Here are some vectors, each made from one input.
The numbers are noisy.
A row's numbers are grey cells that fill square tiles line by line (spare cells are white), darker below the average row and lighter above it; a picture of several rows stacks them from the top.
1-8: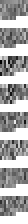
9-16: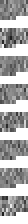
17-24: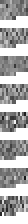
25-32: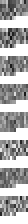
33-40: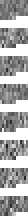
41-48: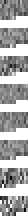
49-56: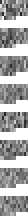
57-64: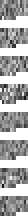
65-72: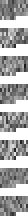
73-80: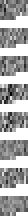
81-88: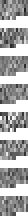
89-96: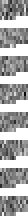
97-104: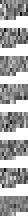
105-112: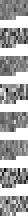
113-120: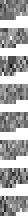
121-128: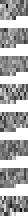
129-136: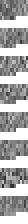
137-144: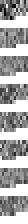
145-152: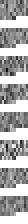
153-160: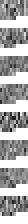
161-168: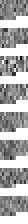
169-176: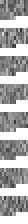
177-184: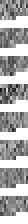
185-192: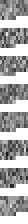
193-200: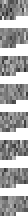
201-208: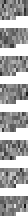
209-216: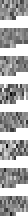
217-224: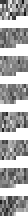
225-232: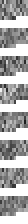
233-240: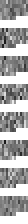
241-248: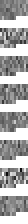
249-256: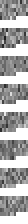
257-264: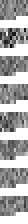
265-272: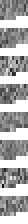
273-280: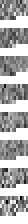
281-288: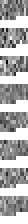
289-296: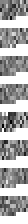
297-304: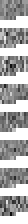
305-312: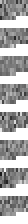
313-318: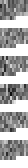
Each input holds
a point on an 11-point circle and a true/false value.
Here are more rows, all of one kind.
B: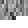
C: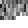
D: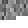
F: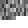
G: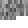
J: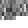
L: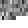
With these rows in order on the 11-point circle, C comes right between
D and F.
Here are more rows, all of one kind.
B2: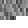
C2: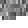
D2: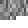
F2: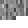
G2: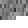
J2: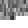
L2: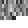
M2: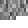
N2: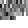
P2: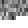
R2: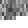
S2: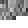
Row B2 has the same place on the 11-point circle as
F2, L2 and S2.
